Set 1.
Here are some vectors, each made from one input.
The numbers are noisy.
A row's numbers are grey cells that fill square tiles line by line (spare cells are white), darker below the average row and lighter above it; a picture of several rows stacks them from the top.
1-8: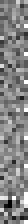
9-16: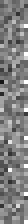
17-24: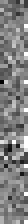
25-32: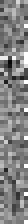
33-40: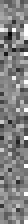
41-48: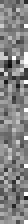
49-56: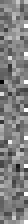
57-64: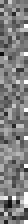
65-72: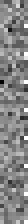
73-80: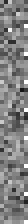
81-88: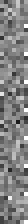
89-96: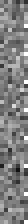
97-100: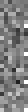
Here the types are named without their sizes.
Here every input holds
either a fixed value, or four true/false values.
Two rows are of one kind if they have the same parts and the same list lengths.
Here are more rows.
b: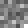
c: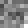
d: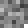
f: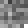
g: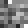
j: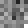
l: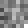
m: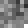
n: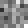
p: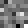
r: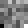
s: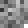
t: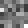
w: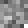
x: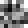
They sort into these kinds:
b, c, d, f, g, j, l, m, n, p, r, s, t, w
x

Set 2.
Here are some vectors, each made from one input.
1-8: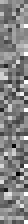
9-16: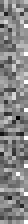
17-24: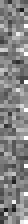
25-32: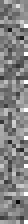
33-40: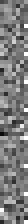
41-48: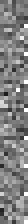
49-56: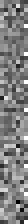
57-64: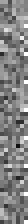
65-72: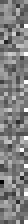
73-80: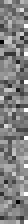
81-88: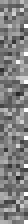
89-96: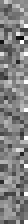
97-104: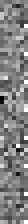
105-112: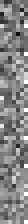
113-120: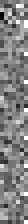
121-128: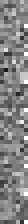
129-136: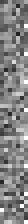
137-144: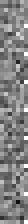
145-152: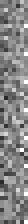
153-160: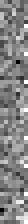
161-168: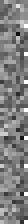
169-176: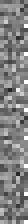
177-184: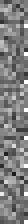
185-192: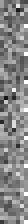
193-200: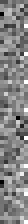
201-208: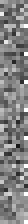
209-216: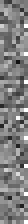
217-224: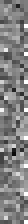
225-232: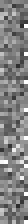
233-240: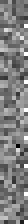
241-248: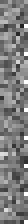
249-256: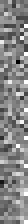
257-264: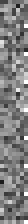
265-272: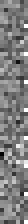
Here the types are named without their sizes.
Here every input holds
four true/false values.
